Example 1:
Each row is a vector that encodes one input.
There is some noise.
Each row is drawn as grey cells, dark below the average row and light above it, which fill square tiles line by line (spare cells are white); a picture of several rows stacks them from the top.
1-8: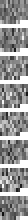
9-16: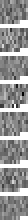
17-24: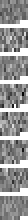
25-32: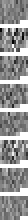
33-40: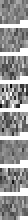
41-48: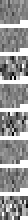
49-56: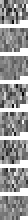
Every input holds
a point on a 4-point line and a node of a 7-node tree.
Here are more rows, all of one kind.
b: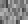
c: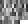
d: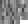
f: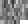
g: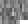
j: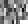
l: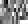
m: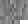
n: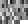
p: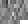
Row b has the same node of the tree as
c, d, j and p.
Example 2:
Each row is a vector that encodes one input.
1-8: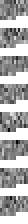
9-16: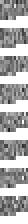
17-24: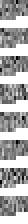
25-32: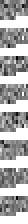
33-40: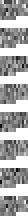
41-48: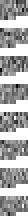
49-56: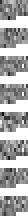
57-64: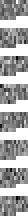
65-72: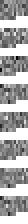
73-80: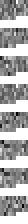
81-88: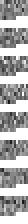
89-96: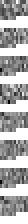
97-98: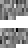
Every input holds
either one of 6 labels, or three true/false values.
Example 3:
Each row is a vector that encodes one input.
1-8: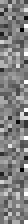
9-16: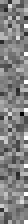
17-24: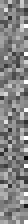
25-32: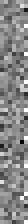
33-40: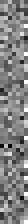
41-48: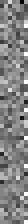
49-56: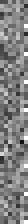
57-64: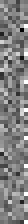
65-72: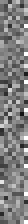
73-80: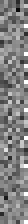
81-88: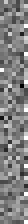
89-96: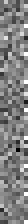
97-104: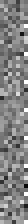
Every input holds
one of 5 labels and a node of a 13-node tree.
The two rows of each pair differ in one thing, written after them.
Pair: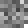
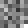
the label
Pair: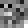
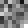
the label
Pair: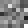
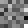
the label
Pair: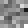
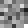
the label
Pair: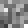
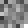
the node of the tree
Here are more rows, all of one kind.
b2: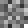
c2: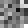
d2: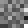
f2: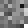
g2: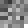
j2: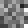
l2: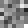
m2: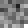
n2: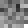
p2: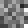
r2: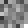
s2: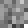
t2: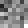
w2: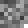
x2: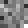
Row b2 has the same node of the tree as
d2, f2, j2 and p2.
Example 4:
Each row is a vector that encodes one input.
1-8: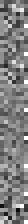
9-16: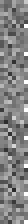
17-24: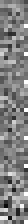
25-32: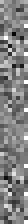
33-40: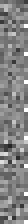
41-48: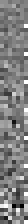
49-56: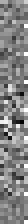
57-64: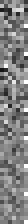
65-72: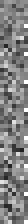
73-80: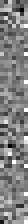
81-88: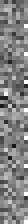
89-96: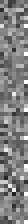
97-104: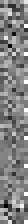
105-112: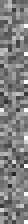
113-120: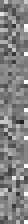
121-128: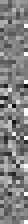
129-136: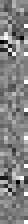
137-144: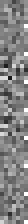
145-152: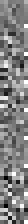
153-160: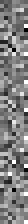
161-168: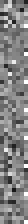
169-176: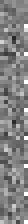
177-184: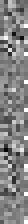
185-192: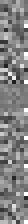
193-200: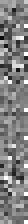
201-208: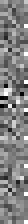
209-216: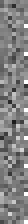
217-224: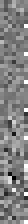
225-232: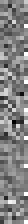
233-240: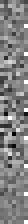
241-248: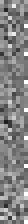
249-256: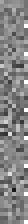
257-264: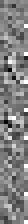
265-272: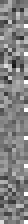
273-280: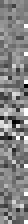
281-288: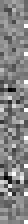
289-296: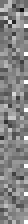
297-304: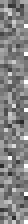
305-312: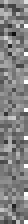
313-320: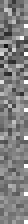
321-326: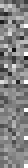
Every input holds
a list of up to two points on a 7-point line.
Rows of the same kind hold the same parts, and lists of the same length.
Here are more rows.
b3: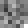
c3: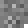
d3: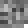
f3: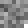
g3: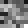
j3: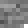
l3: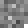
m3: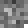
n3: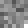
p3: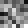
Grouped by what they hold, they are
b3
c3, d3, g3, j3, l3, m3
f3, n3, p3

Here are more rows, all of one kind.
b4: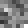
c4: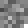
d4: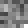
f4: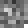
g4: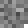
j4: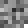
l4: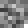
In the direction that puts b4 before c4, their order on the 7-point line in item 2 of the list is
b4, g4, l4, c4, d4, j4, f4.
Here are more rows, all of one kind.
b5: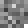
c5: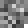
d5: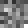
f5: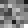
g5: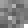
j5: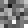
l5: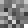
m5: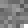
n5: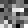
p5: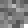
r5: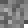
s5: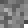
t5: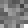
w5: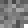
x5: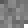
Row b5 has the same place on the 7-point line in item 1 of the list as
g5, l5, m5 and t5.
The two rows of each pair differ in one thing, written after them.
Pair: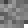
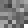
the place on the 7-point line in item 2 of the list
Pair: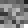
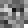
the place on the 7-point line in item 2 of the list
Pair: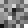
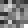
the place on the 7-point line in item 1 of the list
